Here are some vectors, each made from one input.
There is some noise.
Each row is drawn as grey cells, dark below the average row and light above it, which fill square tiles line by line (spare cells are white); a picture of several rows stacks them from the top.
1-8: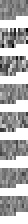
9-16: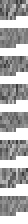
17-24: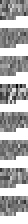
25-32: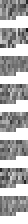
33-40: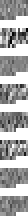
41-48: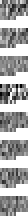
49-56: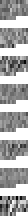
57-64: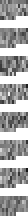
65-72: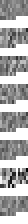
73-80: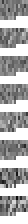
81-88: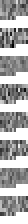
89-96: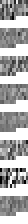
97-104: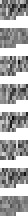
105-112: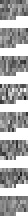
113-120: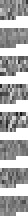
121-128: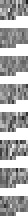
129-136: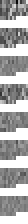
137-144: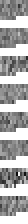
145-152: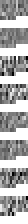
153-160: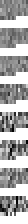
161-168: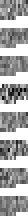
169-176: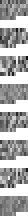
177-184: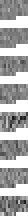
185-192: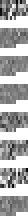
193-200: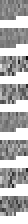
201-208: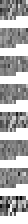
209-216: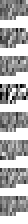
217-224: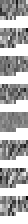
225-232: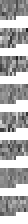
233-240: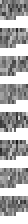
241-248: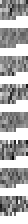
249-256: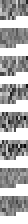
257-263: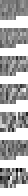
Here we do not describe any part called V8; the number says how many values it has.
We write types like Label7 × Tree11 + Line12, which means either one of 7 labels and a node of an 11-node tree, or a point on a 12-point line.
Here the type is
List2(Bool × V8).
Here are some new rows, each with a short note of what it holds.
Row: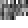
the empty list
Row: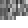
a list of two items
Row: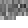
a list of two items
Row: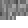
a list of one item
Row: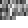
a list of two items
